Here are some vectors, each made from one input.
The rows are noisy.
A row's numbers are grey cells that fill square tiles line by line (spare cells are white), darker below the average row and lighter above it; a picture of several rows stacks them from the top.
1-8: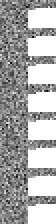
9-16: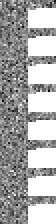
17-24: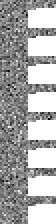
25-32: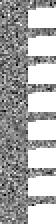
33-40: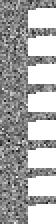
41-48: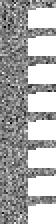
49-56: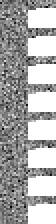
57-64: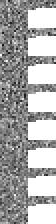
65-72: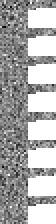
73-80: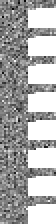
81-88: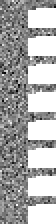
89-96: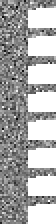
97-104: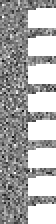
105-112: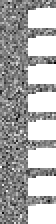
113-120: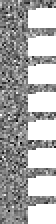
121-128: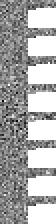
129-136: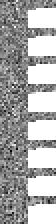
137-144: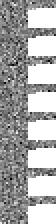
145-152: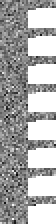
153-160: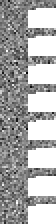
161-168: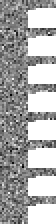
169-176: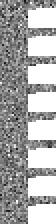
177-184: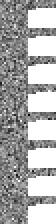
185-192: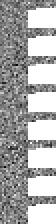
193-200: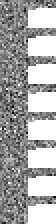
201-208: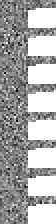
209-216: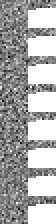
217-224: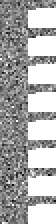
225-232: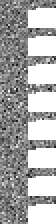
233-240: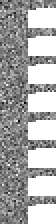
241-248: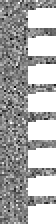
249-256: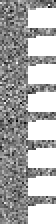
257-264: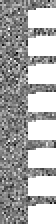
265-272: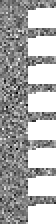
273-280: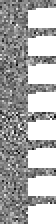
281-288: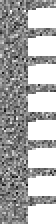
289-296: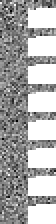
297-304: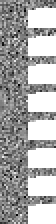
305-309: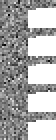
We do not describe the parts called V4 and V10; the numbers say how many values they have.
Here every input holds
a point on a 13-point circle, a point on a 9-point line, a true/false value, a value of V4 and a value of V10.
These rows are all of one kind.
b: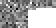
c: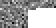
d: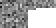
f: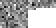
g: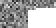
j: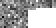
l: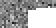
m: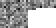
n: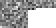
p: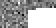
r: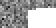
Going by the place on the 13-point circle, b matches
c, d, l and p.
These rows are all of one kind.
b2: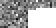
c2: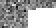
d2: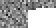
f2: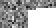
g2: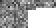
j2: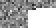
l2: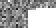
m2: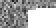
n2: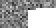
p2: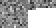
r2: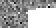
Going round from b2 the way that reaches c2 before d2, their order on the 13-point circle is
b2, c2, j2, d2, f2, r2, g2, l2, m2, p2, n2.
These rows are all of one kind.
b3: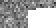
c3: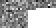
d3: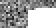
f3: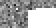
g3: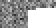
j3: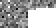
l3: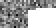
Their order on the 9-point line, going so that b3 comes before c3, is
g3, l3, b3, f3, c3, d3, j3.
